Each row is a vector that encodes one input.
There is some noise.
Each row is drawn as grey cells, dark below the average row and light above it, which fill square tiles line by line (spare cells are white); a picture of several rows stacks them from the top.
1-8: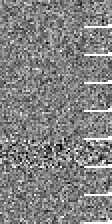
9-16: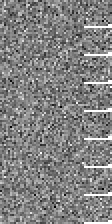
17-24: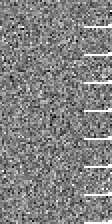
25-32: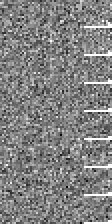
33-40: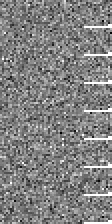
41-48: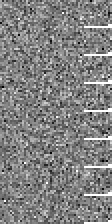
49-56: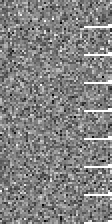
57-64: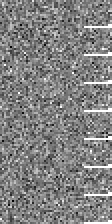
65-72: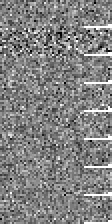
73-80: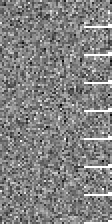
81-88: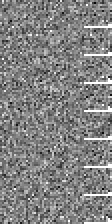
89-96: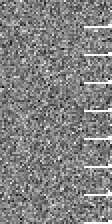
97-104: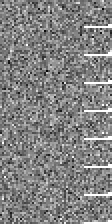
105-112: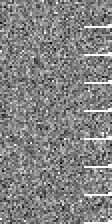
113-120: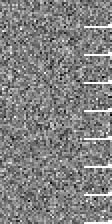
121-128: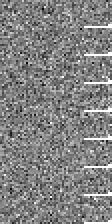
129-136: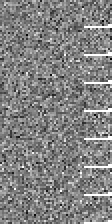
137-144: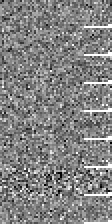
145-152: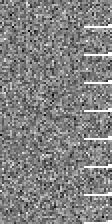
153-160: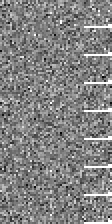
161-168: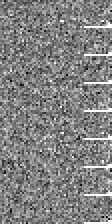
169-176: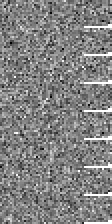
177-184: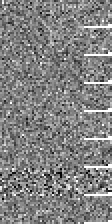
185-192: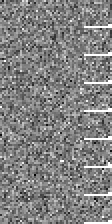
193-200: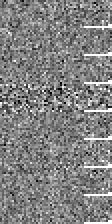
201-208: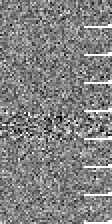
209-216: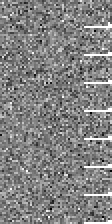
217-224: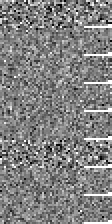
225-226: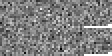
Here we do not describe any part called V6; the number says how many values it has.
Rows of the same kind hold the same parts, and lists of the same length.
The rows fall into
3 kinds.
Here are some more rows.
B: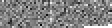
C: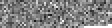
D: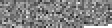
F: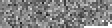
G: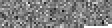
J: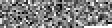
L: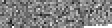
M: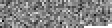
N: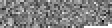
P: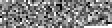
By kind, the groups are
B, C, F, L
D, G, M, N
J, P

